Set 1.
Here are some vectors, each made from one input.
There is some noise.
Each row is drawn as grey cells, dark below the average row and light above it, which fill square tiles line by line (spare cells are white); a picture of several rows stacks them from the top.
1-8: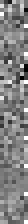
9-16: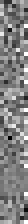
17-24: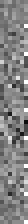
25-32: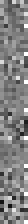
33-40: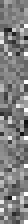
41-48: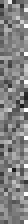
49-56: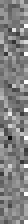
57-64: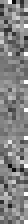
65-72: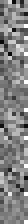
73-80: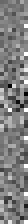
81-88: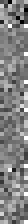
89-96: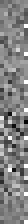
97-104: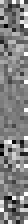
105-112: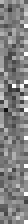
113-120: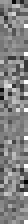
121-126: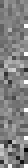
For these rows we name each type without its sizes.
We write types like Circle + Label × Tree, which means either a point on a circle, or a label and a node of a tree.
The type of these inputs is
Bool × Bool × Bool × Bool + Line.
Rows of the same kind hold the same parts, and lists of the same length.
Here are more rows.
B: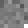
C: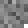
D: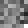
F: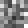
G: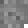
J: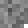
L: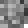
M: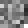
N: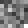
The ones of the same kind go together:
B, C, D, G, J, N
F, L, M

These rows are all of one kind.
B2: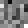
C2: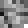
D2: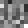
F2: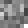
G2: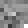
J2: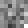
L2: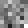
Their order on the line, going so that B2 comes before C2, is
B2, D2, C2, L2, J2, G2, F2.
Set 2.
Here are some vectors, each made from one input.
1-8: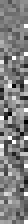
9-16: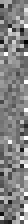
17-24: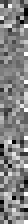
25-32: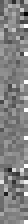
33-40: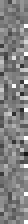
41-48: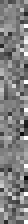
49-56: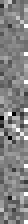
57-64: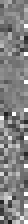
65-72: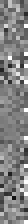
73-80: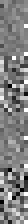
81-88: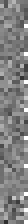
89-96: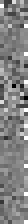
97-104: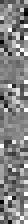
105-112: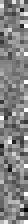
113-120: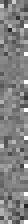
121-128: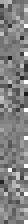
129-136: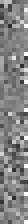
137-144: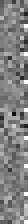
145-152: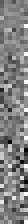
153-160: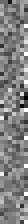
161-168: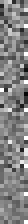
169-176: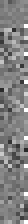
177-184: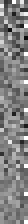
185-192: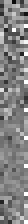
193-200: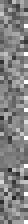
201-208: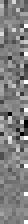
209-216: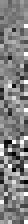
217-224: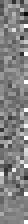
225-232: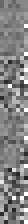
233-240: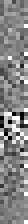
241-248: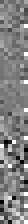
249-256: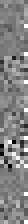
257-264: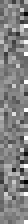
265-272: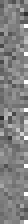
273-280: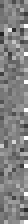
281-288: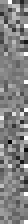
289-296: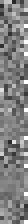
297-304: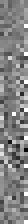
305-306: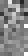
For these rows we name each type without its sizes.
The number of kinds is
3.
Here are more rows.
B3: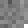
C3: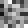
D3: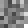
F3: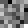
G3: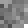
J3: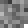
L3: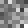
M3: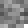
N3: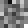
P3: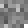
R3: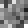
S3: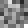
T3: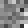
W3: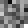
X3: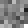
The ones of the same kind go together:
B3, D3, F3, G3, J3, N3, W3
C3, M3, X3
L3, P3, R3, S3, T3

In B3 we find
four true/false values.
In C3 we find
a fixed value.
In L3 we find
a point on each of two lines.
